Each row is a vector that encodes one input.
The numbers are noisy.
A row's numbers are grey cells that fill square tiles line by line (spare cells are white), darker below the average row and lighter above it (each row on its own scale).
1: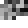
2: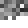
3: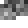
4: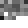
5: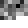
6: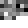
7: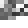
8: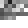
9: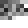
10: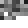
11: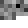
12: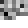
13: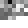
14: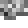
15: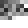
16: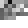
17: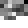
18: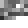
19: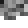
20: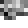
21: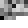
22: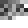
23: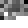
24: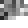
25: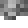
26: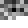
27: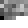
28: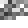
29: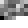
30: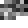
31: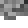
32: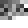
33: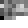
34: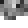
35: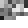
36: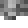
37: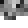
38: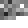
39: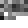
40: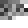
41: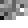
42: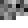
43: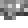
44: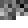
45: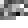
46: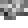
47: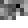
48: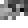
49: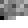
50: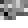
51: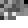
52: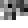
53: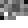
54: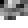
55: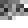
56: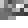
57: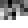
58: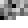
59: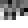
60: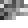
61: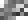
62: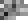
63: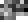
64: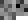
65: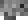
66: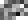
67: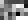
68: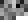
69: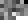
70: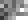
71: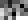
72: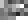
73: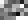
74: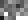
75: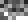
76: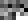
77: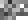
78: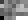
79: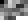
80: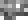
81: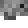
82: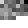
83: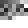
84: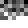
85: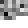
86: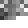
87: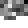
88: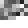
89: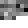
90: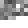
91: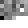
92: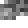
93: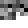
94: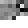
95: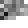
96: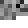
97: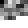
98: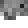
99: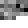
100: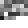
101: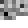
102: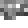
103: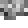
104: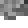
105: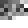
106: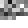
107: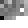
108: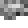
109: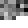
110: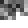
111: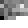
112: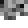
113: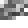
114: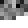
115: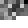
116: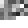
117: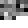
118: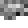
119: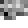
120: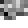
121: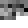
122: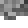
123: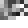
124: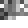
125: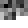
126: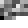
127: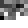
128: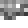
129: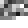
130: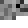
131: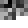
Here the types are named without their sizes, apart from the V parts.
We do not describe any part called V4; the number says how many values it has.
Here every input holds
a list of items, each either a point on a line, or a true/false value and a value of V4.
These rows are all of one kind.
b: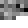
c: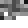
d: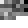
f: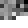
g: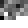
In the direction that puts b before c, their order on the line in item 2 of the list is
b, d, c, g, f.
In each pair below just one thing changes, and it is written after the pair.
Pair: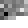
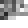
the value of V4 in item 2 of the list
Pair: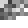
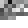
the true/false value in item 2 of the list
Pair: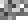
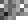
the place on the line in item 1 of the list
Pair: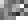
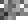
the place on the line in item 1 of the list
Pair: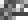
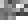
the value of V4 in item 2 of the list
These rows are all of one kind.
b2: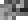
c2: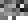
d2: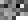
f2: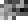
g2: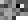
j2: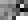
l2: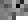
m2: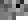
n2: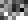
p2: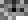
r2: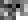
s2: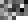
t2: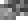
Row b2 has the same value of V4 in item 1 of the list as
f2 and t2.
